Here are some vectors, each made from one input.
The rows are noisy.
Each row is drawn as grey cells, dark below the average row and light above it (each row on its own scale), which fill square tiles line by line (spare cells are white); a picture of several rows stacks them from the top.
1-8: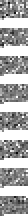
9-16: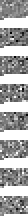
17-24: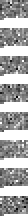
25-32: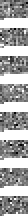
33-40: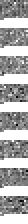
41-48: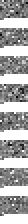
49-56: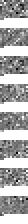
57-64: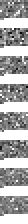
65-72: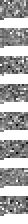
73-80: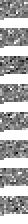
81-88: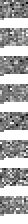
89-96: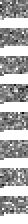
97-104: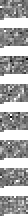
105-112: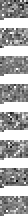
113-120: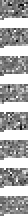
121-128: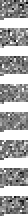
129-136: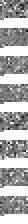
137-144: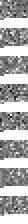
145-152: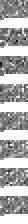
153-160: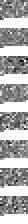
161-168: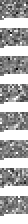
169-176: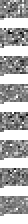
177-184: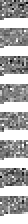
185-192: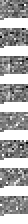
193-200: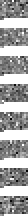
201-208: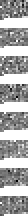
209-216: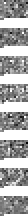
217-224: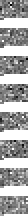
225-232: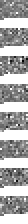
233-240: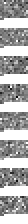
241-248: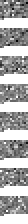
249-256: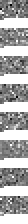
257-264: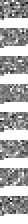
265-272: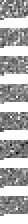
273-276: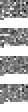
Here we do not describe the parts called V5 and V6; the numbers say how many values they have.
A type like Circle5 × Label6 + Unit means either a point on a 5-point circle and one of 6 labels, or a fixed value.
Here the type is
(Bool × Circle9 + Circle11) × V5 + V6.
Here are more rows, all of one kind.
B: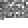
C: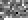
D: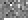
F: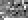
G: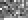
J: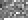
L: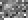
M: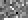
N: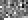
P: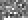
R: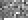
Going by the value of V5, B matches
D, G, J and R.
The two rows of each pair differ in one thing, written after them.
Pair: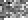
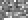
the place on the 9-point circle
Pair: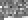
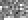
the place on the 9-point circle
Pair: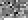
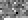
the value of V5
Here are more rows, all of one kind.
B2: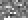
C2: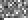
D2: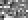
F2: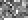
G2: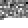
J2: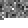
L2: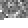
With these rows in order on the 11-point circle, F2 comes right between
D2 and J2.
